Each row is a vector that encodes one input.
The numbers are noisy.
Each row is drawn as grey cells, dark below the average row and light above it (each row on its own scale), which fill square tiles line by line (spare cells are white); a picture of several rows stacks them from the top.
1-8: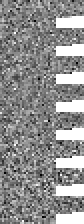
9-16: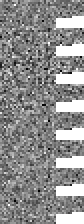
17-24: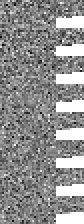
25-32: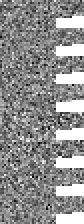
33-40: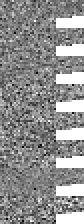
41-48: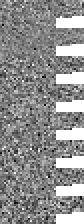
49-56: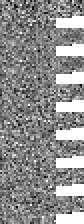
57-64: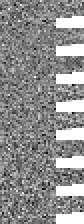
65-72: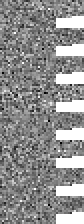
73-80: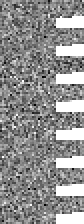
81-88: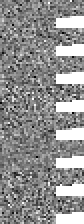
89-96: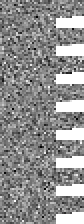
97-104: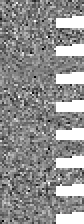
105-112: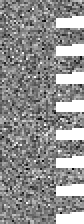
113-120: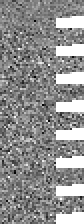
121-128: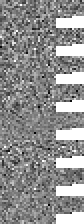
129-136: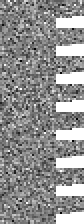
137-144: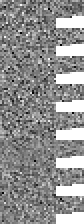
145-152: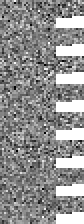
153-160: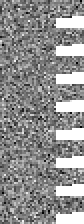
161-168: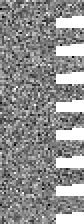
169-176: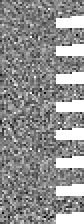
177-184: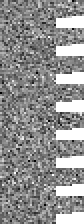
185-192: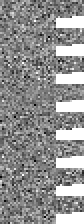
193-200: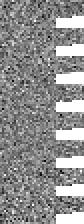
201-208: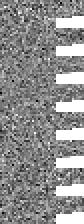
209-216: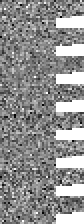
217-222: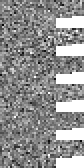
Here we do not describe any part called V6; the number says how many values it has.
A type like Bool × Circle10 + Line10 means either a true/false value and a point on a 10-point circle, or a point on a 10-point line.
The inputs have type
Bool × Bool × Bool × (Circle8 + Unit) + V6.
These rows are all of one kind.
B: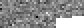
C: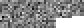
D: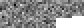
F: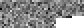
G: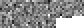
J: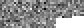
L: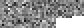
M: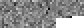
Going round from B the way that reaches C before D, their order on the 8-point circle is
B, J, F, M, C, D, L, G.
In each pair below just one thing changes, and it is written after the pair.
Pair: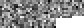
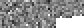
the place on the 8-point circle
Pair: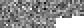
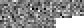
the place on the 8-point circle
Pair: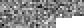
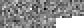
one of the three true/false values
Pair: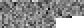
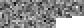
one of the three true/false values
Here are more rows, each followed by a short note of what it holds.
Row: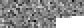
a value of V6
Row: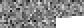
a value of V6
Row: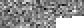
a point on an 8-point circle and three true/false values
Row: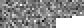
three true/false values
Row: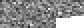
a value of V6
